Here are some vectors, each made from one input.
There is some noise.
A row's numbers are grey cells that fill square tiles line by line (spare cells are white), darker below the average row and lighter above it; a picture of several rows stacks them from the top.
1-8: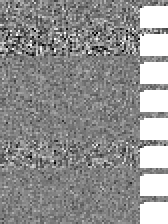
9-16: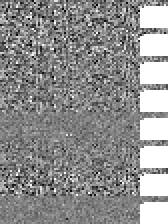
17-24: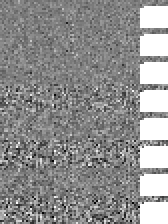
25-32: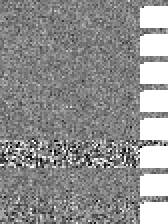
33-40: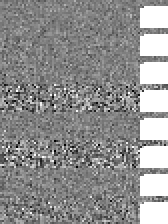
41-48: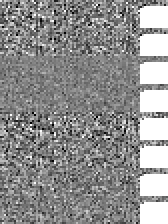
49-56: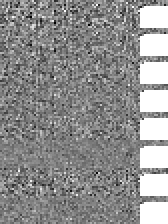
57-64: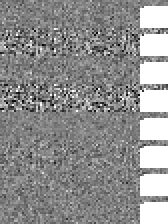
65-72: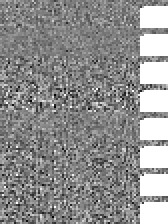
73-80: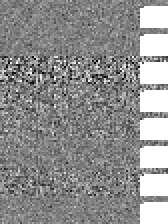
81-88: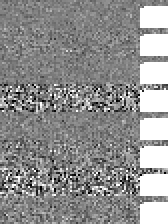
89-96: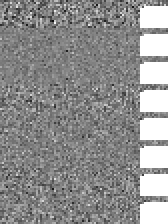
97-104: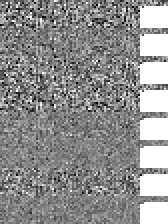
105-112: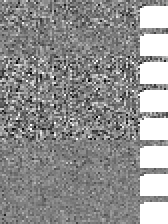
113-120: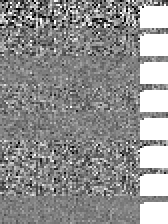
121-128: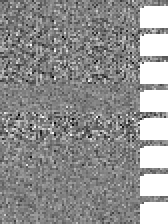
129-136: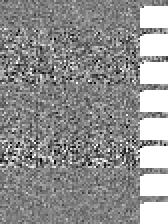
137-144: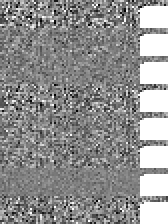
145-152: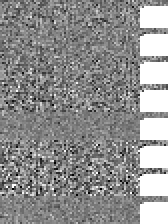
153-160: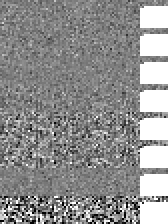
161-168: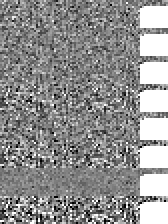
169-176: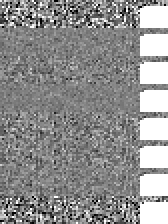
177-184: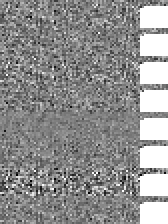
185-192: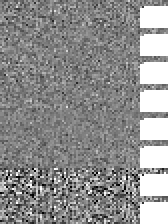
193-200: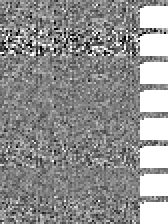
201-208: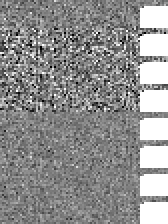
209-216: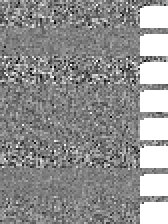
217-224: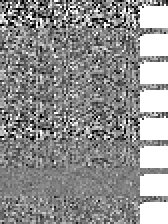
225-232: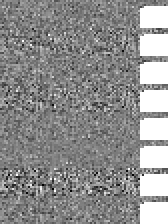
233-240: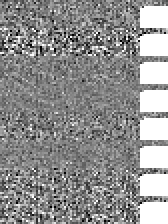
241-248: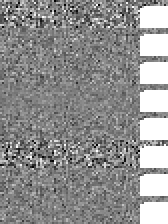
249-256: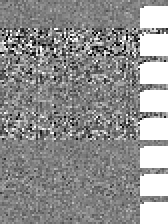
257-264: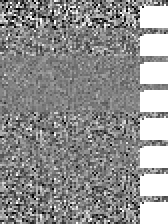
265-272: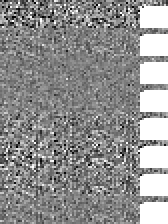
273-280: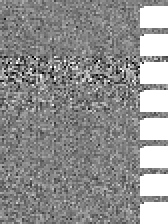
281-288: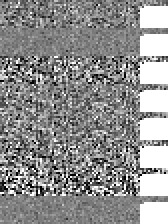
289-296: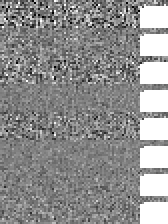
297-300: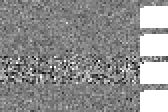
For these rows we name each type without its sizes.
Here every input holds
a list of points on a line.
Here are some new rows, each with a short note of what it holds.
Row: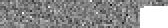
the empty list
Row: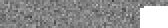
a list of one item
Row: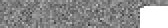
a list of two items
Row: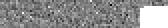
the empty list
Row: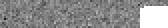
a list of one item
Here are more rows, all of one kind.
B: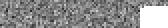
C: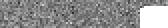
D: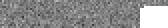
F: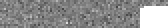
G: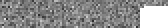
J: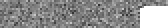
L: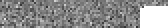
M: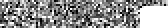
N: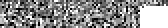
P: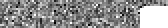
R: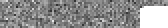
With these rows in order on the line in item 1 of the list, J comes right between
C and P.
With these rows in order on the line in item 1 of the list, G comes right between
D and L.
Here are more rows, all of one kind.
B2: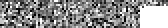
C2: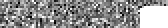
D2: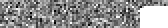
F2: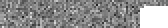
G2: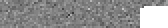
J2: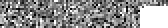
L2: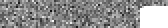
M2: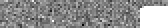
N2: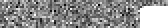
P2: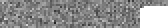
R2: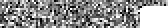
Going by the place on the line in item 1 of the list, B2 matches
L2, N2 and R2.
